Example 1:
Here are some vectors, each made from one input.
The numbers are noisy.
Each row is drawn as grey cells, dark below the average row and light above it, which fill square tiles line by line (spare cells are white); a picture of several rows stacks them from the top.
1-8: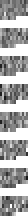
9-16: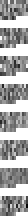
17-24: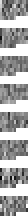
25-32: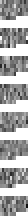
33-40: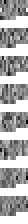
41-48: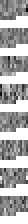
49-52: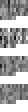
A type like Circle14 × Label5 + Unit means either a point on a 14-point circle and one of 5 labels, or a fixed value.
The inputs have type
(Bool × Bool × Bool + Unit) × Tree7.
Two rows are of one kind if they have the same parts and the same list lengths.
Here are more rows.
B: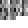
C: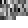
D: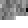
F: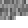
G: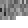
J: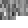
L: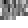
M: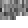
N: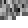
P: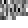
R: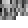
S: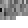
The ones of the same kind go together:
B, C, D, F, G, J, L, M, N, P, S
R

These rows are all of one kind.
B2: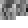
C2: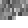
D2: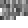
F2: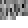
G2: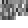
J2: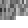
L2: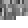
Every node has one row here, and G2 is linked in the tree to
B2 and C2.
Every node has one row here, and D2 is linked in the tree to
F2.
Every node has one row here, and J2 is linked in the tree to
C2 and L2.
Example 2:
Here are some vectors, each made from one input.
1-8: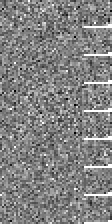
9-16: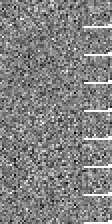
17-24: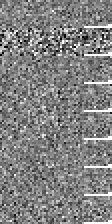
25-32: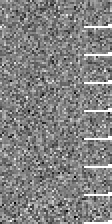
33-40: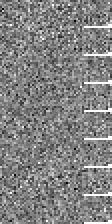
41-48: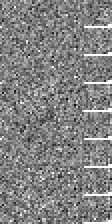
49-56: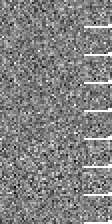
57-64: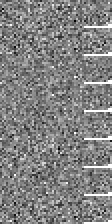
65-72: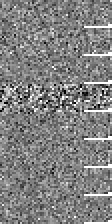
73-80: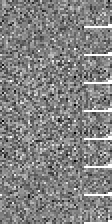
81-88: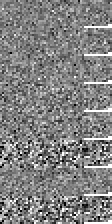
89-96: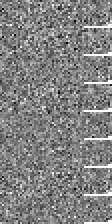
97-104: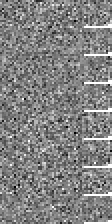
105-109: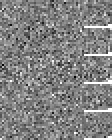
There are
3 kinds of row.
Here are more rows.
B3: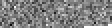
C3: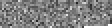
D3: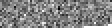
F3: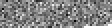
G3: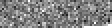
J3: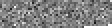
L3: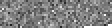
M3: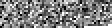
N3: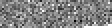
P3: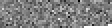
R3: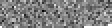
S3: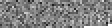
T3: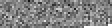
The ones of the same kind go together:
B3, C3, J3, L3, P3, R3, S3, T3
D3, F3, G3, N3
M3

